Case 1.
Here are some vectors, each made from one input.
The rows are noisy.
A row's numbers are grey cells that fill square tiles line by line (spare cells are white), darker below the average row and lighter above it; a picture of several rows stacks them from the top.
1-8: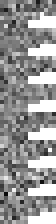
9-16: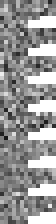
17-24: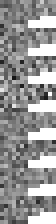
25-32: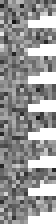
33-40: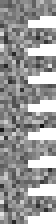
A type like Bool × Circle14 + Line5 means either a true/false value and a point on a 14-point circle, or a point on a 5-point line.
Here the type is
Line4 + Line6.
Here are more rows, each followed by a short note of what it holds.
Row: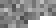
a point on a 6-point line
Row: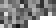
a point on a 4-point line
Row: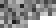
a point on a 6-point line
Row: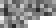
a point on a 4-point line
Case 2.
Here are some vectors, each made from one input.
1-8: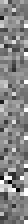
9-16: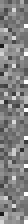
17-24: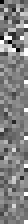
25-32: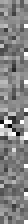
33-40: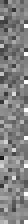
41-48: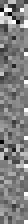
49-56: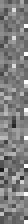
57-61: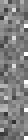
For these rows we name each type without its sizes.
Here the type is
List(Line).
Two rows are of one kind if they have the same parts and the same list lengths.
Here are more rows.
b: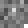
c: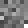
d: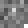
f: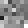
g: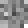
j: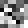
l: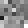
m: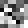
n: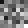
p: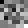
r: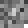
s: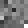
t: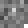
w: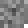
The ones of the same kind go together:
b, d, f, l, r, t
c, g, n, p, s, w
j, m

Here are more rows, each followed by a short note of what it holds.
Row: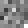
a list of one item
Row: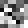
the empty list
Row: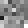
a list of one item
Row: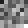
a list of one item
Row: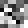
the empty list
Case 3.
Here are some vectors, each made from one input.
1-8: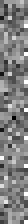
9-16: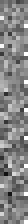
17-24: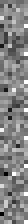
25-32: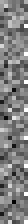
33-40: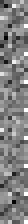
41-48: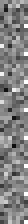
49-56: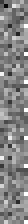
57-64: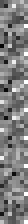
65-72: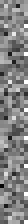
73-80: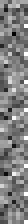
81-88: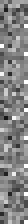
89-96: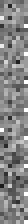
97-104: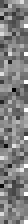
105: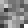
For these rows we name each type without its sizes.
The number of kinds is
2.
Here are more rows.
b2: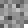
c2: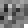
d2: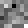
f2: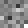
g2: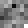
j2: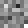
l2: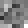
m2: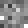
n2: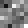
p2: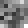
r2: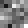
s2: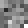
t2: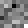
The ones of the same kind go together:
b2, d2, f2, g2, j2, l2, m2, s2, t2
c2, n2, p2, r2

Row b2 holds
a point on a line and three true/false values.
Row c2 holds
a point on a line.
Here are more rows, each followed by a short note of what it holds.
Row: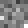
a point on a line and three true/false values
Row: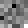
a point on a line and three true/false values
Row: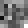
a point on a line
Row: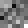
a point on a line and three true/false values
